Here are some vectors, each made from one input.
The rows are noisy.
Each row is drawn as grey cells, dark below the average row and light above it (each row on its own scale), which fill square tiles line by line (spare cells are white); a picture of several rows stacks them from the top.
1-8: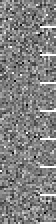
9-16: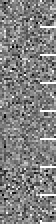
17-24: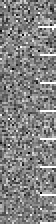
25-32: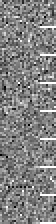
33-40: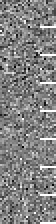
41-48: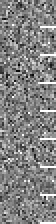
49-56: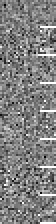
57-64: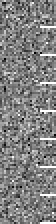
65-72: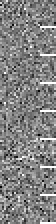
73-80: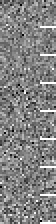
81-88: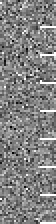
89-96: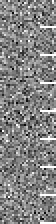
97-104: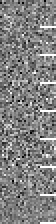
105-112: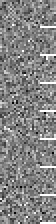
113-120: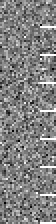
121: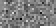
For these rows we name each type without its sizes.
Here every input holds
a node of a tree, together with either a node of a tree, or four true/false values.
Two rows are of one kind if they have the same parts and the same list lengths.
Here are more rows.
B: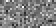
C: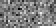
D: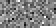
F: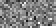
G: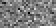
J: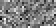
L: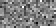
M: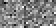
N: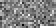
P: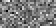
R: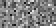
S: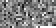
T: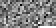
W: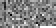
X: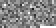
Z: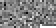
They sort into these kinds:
B, C, F, G, J, L, M, N, P, R, S, T, W, X, Z
D

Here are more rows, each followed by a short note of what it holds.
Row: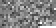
a node of a tree and four true/false values
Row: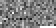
a node of each of two trees
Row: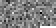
a node of each of two trees
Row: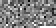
a node of a tree and four true/false values
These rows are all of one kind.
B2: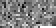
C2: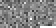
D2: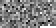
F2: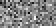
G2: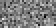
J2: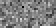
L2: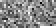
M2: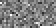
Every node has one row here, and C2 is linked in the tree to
B2 and L2.
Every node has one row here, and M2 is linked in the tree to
B2 and D2.
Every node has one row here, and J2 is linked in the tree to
B2, F2 and G2.
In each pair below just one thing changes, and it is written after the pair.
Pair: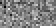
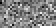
one of the four true/false values
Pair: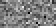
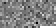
the node of the tree
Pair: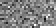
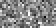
the node of the tree
